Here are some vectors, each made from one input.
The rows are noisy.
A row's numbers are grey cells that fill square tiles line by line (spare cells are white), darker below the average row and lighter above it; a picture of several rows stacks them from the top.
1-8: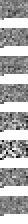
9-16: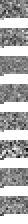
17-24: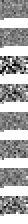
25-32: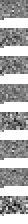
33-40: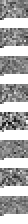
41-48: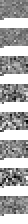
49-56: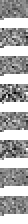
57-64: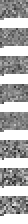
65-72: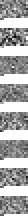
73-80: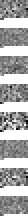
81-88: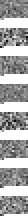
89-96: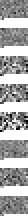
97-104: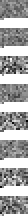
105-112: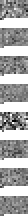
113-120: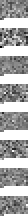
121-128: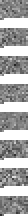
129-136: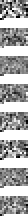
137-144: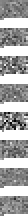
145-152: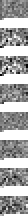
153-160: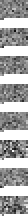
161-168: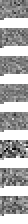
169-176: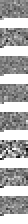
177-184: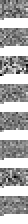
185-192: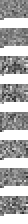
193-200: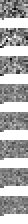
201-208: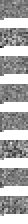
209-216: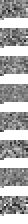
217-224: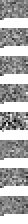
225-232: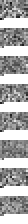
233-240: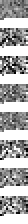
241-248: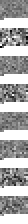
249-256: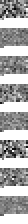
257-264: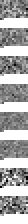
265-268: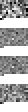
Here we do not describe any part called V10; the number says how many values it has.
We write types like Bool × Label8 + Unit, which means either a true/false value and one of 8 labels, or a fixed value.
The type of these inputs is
(Circle9 + Line7) × V10 + Label6 + Line8.
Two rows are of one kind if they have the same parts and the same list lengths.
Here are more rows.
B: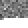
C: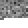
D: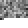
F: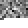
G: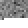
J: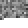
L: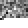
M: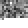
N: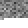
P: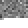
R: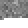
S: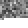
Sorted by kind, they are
B, L, P
C, G, N
D, J, R, S
F, M

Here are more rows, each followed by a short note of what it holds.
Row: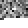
a point on a 9-point circle and a value of V10
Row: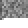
a point on an 8-point line
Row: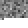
one of 6 labels
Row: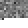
one of 6 labels
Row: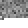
one of 6 labels
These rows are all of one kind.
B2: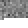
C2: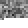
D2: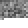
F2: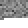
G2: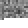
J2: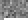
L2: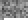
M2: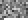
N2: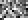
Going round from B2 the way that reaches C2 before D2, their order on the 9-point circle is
B2, L2, G2, C2, D2, N2, F2, J2, M2.
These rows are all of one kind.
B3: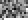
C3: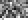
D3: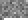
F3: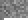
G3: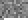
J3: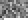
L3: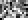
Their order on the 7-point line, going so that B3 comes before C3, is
B3, F3, L3, D3, J3, C3, G3.
